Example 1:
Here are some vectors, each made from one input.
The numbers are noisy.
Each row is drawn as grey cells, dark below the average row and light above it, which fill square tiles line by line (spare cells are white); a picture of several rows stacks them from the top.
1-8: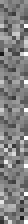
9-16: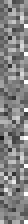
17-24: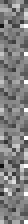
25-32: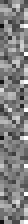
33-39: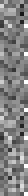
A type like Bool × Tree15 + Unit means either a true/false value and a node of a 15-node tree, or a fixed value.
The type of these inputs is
Line5.
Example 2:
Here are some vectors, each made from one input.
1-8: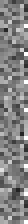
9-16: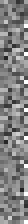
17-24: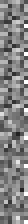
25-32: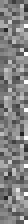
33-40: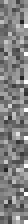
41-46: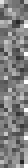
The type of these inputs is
Circle8.
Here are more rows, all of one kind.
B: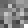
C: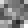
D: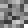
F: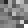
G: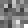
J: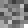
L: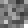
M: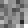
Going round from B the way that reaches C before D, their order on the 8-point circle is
B, J, C, L, M, G, D, F.
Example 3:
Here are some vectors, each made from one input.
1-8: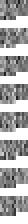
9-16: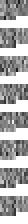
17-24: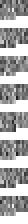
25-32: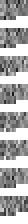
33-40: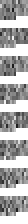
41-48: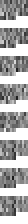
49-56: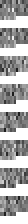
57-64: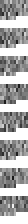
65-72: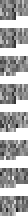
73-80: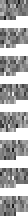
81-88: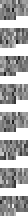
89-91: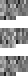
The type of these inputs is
Bool × Bool × Bool.
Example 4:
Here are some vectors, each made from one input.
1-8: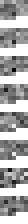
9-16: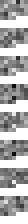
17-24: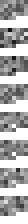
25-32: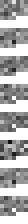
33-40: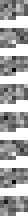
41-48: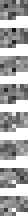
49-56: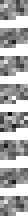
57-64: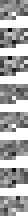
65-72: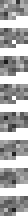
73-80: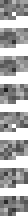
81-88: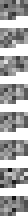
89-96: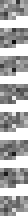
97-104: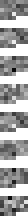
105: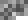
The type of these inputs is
Bool × Bool × Bool × Bool + Unit.
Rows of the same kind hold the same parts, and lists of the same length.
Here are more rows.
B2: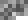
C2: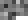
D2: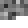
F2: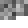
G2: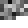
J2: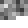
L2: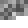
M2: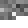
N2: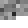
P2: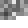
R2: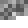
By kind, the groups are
B2, C2, D2, F2, J2, L2, M2, N2, P2, R2
G2

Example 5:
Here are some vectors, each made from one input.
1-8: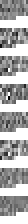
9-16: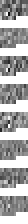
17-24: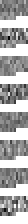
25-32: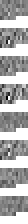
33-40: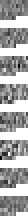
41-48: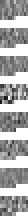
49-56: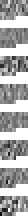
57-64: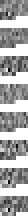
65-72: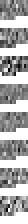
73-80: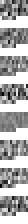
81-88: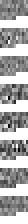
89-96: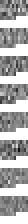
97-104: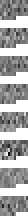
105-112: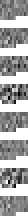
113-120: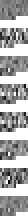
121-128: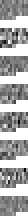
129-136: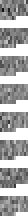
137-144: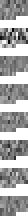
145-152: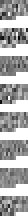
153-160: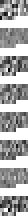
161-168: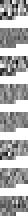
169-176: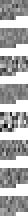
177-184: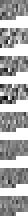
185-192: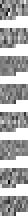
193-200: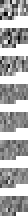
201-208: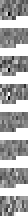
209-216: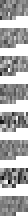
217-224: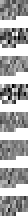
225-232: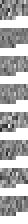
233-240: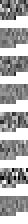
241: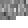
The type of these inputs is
Tree15.
